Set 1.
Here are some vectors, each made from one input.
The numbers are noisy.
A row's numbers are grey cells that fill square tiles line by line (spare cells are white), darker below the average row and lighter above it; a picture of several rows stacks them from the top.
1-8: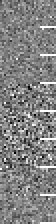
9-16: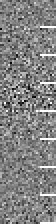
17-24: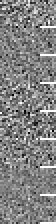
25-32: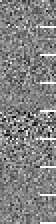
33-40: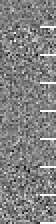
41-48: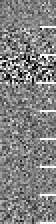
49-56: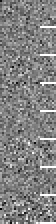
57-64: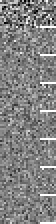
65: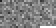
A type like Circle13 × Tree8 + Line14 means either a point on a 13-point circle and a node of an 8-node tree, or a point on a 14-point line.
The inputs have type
Bool × Bool × Bool × Bool × Label8.
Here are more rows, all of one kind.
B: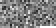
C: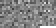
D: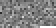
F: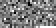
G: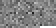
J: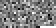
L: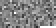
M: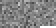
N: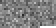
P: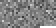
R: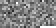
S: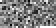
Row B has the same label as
D, G, N and S.
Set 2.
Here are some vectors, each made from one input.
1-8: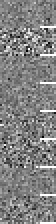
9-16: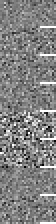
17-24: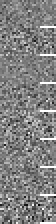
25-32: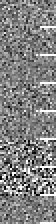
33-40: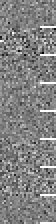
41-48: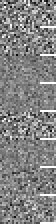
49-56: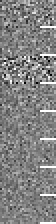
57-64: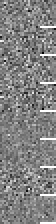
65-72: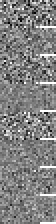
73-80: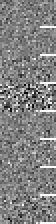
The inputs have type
List2(Circle5).
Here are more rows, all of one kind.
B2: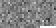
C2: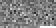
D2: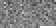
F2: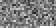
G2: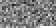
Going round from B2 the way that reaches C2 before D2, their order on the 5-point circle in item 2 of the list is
B2, C2, D2, G2, F2.
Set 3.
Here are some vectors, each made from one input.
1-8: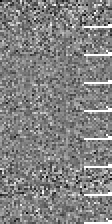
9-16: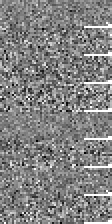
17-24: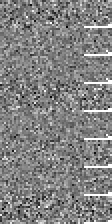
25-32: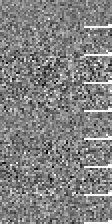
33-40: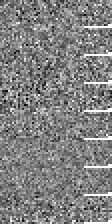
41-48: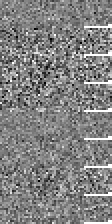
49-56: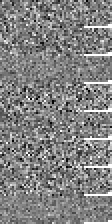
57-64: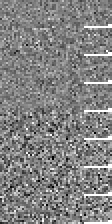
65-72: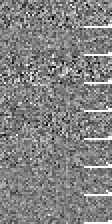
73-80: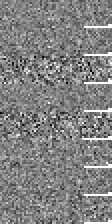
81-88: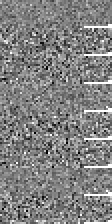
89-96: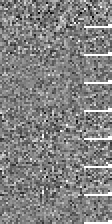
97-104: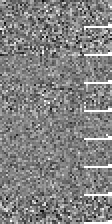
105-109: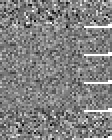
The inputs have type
Bool × Bool × Bool + Label11.
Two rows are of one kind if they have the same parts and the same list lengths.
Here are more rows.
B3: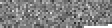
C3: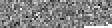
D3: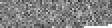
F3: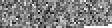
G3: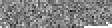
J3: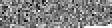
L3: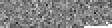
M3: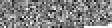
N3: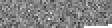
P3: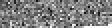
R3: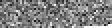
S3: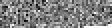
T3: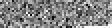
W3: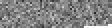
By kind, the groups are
B3, C3, D3, G3, L3, N3, W3
F3, J3, M3, P3, R3, S3, T3

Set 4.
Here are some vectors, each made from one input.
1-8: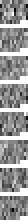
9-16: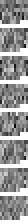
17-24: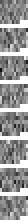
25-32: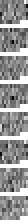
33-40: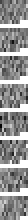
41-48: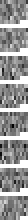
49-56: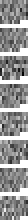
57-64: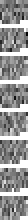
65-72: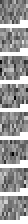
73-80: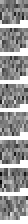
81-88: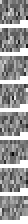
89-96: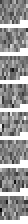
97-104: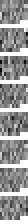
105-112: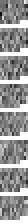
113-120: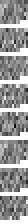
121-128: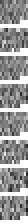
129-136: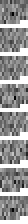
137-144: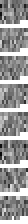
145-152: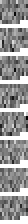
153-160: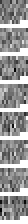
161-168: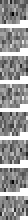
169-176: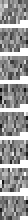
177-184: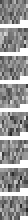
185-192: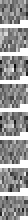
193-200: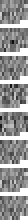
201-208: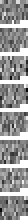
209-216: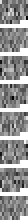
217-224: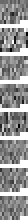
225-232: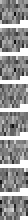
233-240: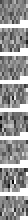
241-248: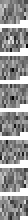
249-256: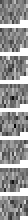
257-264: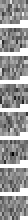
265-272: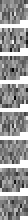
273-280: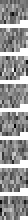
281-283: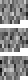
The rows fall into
2 kinds.
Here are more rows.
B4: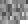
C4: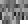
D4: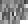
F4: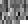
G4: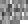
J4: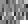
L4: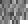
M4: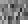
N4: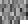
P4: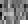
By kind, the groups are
B4, D4, G4, L4
C4, F4, J4, M4, N4, P4

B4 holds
one of 8 labels.
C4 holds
a node of an 8-node tree.
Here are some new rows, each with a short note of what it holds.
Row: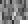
one of 8 labels
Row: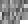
one of 8 labels
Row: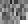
one of 8 labels
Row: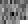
one of 8 labels
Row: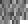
one of 8 labels
